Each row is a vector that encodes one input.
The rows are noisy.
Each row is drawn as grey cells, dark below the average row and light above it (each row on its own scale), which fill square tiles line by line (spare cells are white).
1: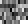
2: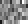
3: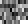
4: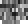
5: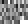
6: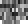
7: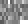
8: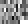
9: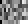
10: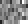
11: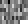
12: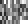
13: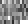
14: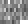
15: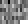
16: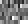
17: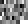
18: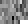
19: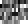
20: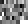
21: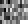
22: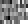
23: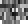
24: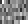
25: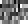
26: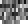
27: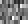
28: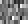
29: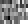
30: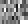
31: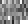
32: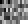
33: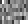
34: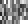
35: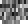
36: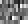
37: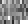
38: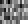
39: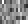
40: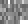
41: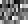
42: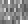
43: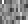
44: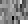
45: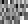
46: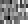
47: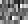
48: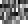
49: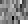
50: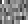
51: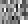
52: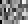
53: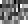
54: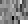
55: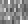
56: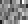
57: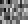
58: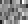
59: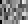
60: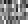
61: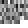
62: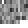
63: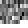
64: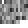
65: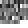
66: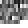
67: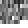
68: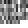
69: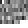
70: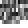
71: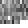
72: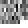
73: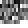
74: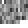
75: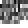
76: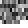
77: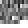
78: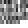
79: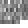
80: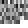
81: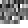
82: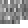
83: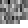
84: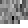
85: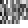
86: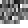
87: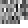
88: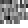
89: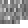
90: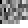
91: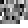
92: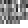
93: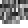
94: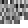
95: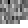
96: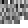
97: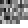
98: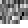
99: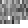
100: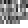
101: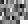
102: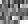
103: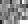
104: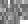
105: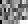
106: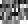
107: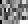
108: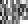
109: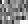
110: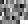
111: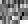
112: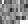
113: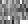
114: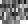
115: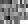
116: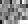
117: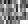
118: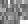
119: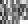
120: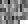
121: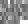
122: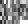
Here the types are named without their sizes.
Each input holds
either a point on a line, or four true/false values.
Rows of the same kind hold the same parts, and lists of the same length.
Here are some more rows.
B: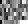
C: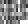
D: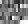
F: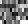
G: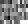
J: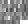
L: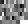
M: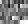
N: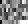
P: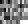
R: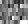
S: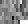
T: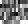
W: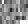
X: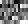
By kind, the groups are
B, C, G, J, L, N, P, S, W
D, F, M, R, T, X

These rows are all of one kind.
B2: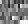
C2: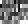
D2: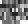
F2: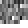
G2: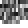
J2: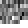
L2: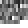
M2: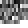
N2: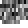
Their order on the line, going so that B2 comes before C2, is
J2, F2, B2, L2, M2, C2, G2, N2, D2.
